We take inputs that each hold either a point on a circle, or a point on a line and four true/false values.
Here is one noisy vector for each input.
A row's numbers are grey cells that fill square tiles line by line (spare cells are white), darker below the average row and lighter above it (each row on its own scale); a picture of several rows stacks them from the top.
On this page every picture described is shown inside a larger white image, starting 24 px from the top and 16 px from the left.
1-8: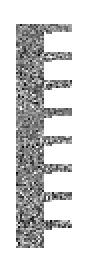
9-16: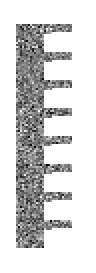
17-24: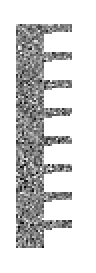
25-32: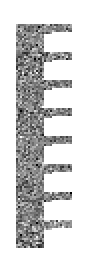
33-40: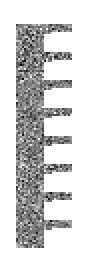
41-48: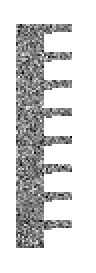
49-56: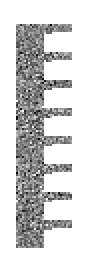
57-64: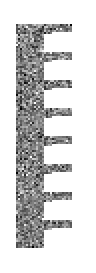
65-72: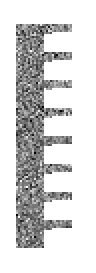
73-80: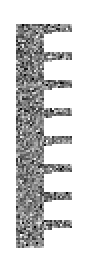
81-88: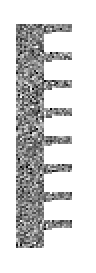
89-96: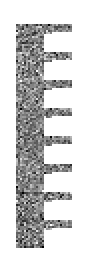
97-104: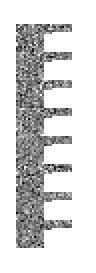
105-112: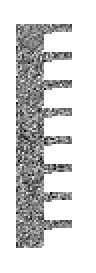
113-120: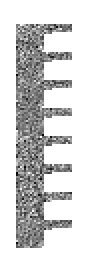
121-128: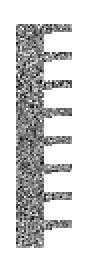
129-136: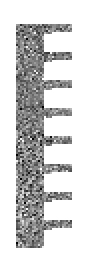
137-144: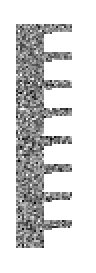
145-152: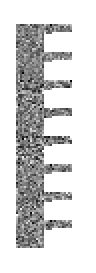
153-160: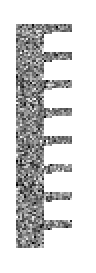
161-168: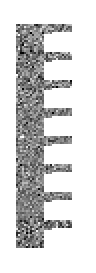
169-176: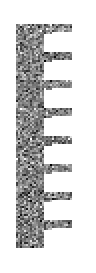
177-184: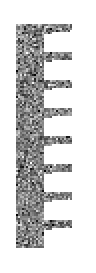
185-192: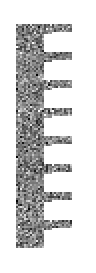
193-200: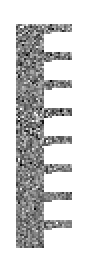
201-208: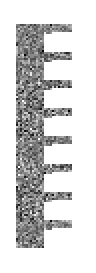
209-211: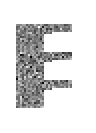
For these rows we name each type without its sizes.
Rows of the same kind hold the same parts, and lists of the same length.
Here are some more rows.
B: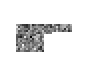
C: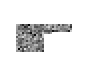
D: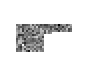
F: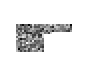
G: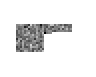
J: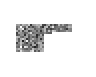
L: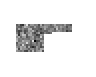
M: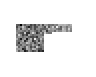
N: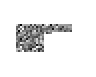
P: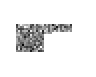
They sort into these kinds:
B, D, G, J, M, N, P
C, F, L

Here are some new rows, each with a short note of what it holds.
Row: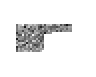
a point on a line and four true/false values
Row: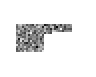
a point on a line and four true/false values
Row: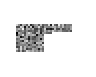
a point on a line and four true/false values
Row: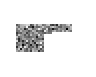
a point on a line and four true/false values
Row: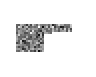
a point on a line and four true/false values
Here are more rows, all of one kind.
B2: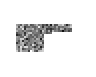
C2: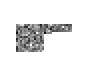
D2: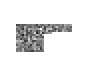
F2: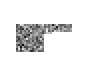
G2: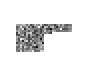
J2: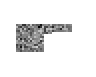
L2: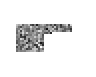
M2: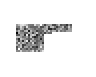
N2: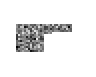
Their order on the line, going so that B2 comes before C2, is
F2, M2, D2, J2, L2, B2, N2, G2, C2.
